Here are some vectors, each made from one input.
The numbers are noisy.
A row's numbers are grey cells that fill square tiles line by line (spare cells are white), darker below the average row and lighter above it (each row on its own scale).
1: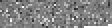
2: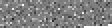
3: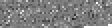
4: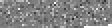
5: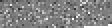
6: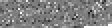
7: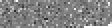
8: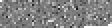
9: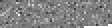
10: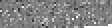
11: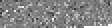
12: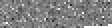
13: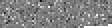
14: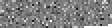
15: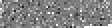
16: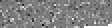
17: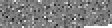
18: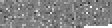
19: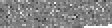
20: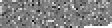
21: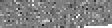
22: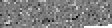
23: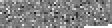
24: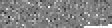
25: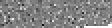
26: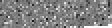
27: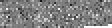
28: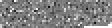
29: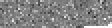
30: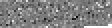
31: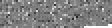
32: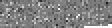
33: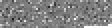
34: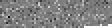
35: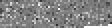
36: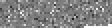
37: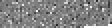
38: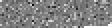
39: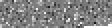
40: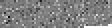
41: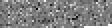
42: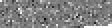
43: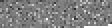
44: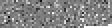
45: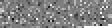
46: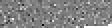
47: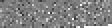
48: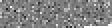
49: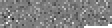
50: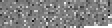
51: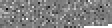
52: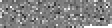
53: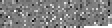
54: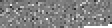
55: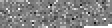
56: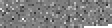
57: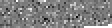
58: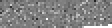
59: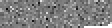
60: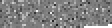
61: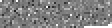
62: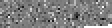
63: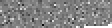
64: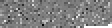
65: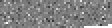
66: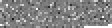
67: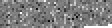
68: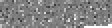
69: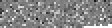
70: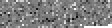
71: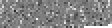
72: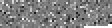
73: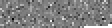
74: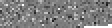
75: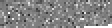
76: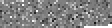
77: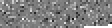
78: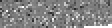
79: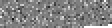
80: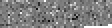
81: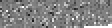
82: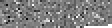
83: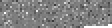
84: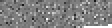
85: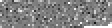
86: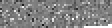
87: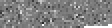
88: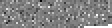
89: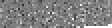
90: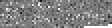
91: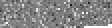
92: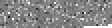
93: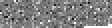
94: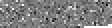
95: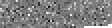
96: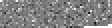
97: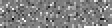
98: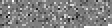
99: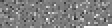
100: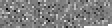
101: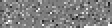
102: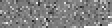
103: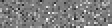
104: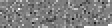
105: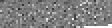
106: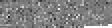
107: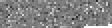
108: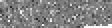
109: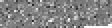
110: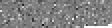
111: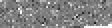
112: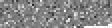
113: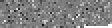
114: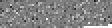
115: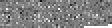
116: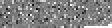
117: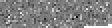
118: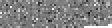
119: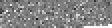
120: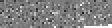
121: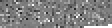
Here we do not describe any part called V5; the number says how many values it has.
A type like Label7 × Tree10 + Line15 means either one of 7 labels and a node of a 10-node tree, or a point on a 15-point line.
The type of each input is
(Bool × Bool × Bool + Unit) × Line6 × V5.
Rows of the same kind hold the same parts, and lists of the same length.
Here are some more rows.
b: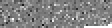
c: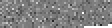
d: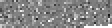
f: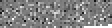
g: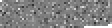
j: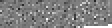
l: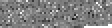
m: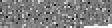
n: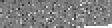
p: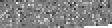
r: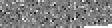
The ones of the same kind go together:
b, f, j, n, p
c, d, g, l, m, r

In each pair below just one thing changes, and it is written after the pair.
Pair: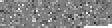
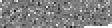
the value of V5
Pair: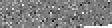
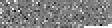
the value of V5
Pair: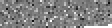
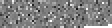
the place on the 6-point line
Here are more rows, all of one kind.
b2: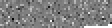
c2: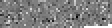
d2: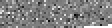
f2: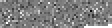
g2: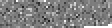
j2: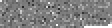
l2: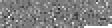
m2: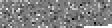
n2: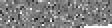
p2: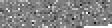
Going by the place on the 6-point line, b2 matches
l2 and p2.
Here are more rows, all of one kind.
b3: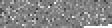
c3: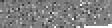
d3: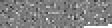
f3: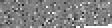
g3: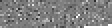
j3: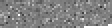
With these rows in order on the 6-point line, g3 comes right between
b3 and j3.
